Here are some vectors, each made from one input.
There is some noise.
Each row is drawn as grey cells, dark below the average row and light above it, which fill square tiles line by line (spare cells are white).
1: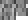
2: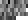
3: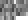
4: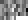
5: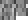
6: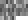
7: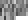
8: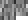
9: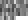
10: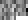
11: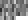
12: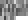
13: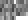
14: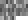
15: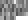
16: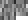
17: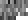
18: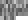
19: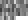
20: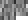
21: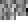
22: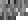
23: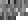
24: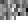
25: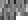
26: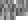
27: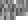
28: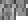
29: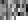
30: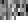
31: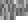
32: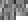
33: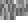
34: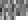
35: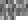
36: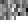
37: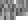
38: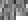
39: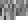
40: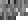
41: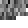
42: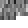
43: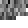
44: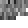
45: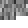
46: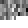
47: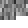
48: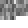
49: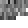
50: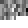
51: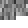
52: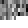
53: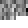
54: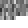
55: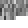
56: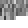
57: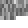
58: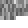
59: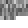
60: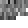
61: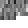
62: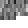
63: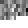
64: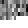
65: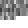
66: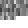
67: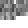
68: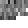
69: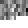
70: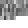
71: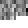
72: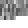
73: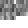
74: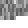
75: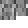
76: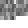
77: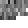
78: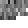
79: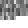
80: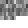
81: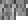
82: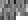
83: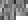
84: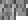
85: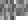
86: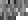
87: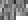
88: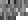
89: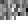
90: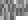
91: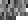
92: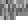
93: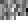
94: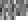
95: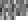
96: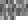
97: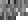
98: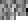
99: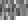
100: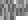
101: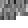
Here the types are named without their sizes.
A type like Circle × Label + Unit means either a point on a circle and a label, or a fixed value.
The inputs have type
Bool × Circle + Line.
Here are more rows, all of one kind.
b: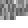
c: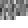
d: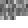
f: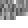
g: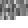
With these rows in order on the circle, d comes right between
b and g.
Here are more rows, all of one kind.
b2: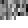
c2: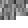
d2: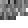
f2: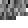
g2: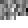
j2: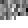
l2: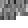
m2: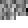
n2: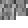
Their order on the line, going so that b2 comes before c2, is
b2, j2, g2, m2, n2, c2, l2, d2, f2.
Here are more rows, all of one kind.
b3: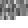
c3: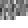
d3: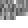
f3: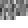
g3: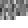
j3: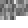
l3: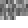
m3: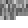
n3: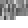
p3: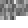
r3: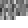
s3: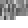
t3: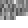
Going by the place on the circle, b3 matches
n3 and s3.
